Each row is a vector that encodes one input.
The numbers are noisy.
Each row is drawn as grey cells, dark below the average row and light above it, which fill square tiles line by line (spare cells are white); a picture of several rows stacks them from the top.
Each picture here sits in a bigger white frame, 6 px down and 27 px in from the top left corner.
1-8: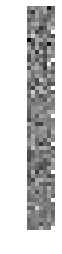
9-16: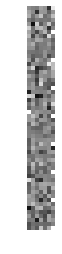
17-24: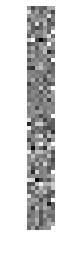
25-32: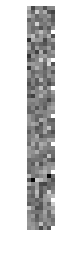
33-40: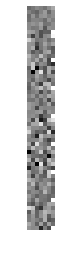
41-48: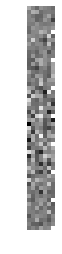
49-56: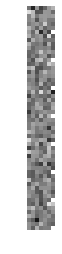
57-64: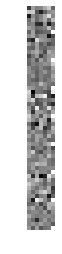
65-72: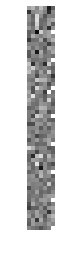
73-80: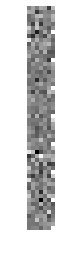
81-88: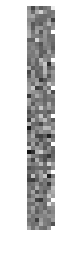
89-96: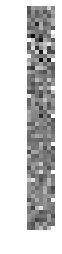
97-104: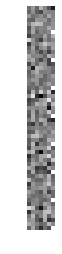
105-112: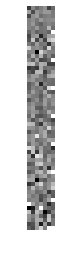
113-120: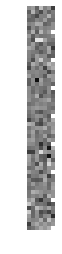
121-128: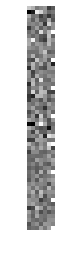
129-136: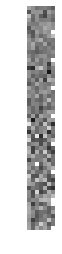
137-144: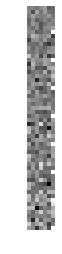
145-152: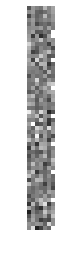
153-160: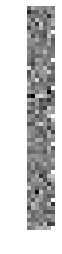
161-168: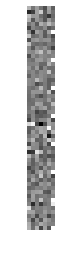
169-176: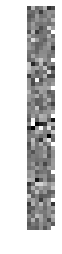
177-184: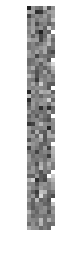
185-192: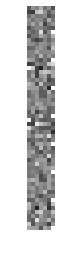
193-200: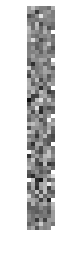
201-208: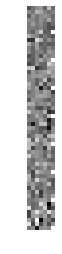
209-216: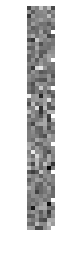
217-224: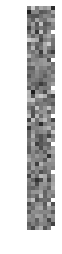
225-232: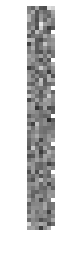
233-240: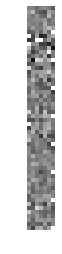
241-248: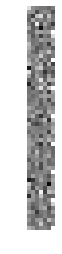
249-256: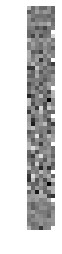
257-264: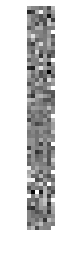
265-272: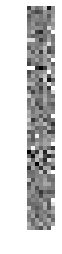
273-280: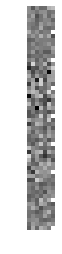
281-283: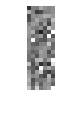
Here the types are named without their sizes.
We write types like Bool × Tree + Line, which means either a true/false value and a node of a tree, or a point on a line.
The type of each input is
(Bool × Bool × Bool × Bool × Bool + Tree) × Tree.
